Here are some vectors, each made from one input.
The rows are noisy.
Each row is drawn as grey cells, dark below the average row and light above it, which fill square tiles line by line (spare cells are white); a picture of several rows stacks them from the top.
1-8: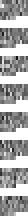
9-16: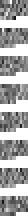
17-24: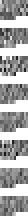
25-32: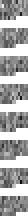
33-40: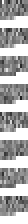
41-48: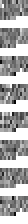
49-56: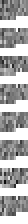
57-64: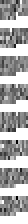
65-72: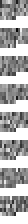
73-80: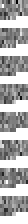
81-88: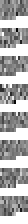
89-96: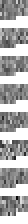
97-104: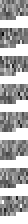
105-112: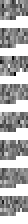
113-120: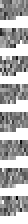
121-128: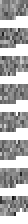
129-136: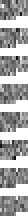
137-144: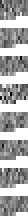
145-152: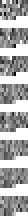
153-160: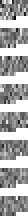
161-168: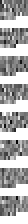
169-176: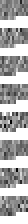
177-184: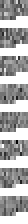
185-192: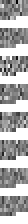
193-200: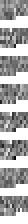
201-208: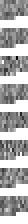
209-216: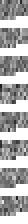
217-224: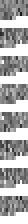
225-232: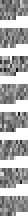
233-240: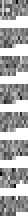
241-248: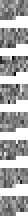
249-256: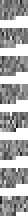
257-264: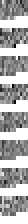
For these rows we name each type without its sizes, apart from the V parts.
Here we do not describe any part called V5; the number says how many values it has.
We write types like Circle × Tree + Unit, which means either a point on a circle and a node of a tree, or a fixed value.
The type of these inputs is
Bool × (Tree + V5).
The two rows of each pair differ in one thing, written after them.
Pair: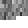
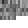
the true/false value
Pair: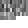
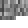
the node of the tree
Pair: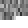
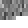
the node of the tree
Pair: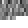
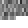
the node of the tree
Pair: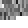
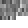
the true/false value
